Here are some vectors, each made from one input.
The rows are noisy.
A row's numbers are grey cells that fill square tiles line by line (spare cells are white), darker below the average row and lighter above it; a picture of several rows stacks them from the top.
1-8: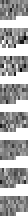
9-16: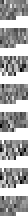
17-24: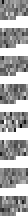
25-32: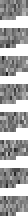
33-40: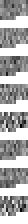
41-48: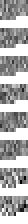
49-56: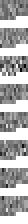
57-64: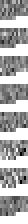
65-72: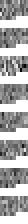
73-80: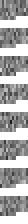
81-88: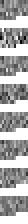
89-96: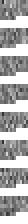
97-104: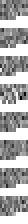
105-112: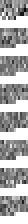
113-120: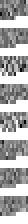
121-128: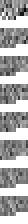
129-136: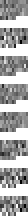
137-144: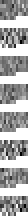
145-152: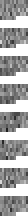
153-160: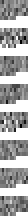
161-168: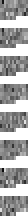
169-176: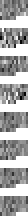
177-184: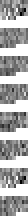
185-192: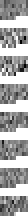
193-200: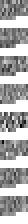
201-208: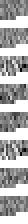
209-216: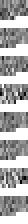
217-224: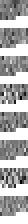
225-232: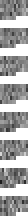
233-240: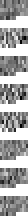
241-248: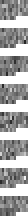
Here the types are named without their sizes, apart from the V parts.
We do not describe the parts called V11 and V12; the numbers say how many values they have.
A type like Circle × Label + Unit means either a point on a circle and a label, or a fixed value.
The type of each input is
(Bool × Line + V12) × V11 + Label.
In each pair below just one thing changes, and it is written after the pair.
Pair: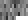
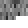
the place on the line
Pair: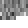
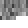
the value of V11
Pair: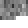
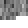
the place on the line
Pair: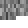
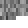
the true/false value
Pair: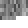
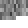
the true/false value
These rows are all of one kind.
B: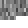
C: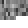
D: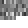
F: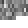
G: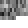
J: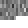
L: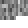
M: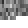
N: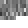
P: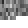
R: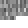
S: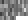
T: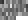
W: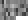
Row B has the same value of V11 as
C, M, P and W.
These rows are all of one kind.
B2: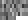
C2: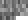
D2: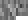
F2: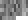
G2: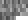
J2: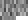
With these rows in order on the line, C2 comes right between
D2 and G2.
